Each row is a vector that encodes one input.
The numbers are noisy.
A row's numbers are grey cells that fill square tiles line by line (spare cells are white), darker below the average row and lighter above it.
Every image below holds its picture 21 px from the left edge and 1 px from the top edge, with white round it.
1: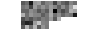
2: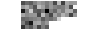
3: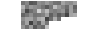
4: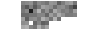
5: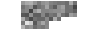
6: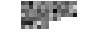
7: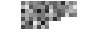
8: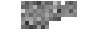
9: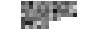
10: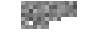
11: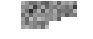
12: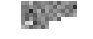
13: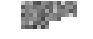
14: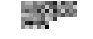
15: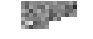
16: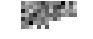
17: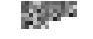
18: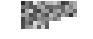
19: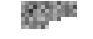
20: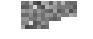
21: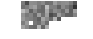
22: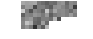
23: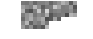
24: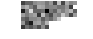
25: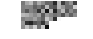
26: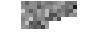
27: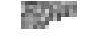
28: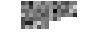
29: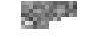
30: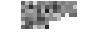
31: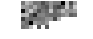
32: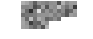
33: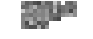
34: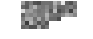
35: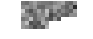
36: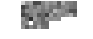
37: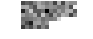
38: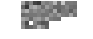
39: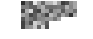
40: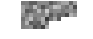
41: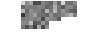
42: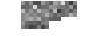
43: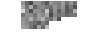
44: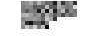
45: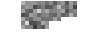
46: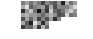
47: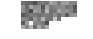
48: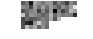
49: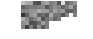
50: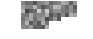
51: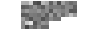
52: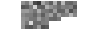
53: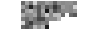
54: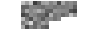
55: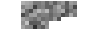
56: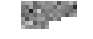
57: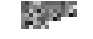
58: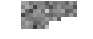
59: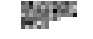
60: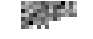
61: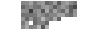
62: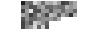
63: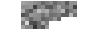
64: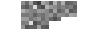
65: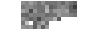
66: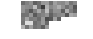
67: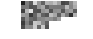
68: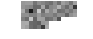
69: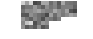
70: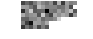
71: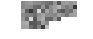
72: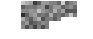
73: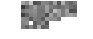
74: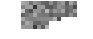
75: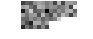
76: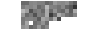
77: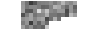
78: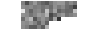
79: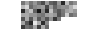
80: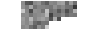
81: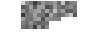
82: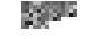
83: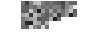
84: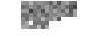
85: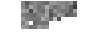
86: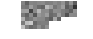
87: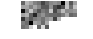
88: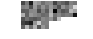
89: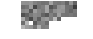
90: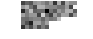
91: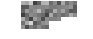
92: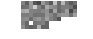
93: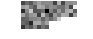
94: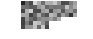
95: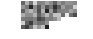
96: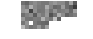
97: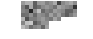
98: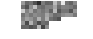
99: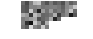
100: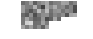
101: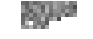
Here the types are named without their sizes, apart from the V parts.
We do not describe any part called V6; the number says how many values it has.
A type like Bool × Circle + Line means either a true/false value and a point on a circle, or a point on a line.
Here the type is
Bool × Bool × Bool × V6 + Label.
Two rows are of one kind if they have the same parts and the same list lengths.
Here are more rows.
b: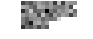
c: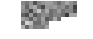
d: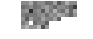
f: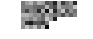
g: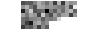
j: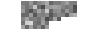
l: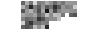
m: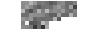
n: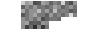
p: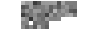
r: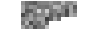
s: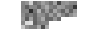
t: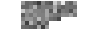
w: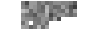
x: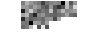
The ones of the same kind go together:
b, f, g, l, x
c, d, j, m, n, p, r, s, t, w

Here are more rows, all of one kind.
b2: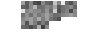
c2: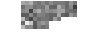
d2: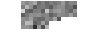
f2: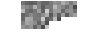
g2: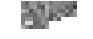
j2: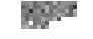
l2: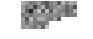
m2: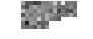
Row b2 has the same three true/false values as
d2 and f2.
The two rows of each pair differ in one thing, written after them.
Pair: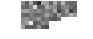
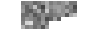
the value of V6
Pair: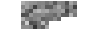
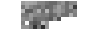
one of the three true/false values
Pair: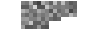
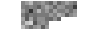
the value of V6
